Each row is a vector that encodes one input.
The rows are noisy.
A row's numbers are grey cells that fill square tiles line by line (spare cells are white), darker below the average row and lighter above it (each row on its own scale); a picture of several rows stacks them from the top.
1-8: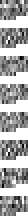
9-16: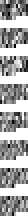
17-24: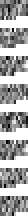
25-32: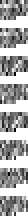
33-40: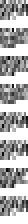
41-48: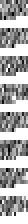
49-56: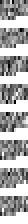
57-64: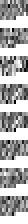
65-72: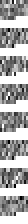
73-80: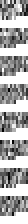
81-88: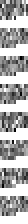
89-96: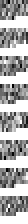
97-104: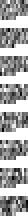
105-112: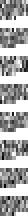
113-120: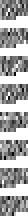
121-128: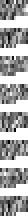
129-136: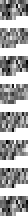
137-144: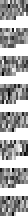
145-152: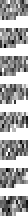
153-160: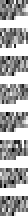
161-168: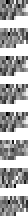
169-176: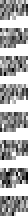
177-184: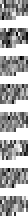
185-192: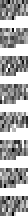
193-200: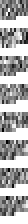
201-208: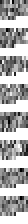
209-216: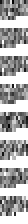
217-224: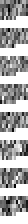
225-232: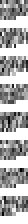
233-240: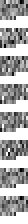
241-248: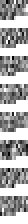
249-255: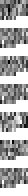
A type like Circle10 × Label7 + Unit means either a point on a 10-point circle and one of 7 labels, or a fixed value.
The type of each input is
Bool × Bool × Bool + Label11.
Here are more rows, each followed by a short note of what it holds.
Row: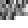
three true/false values
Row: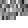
one of 11 labels
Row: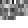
three true/false values
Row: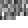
three true/false values
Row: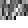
one of 11 labels
